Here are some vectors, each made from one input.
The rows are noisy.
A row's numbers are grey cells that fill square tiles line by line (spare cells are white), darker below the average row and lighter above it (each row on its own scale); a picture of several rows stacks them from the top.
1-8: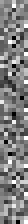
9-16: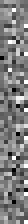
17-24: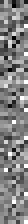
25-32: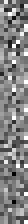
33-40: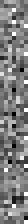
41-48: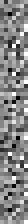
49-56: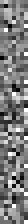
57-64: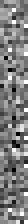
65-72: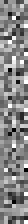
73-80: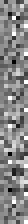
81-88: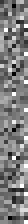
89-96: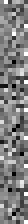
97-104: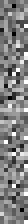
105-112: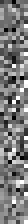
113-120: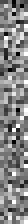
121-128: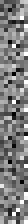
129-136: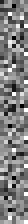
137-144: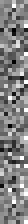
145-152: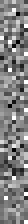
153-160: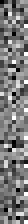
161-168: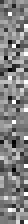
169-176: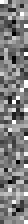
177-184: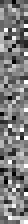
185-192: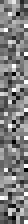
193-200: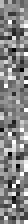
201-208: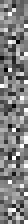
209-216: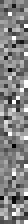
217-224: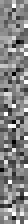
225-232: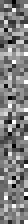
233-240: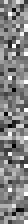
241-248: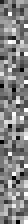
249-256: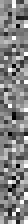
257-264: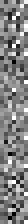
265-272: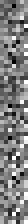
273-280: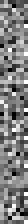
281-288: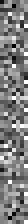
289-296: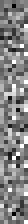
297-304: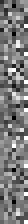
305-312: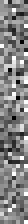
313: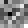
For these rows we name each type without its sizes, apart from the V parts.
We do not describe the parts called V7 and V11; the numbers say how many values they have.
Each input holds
a value of V7, together with either a point on a line, or three true/false values and a value of V11.
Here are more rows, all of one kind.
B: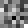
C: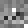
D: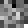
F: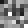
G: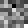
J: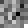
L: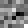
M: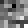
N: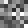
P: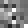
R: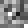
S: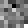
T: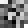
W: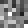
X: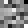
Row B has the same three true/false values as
D, P, W and X.
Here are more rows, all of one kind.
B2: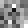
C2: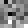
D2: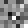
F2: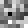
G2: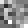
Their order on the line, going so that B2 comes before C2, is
B2, G2, C2, F2, D2.
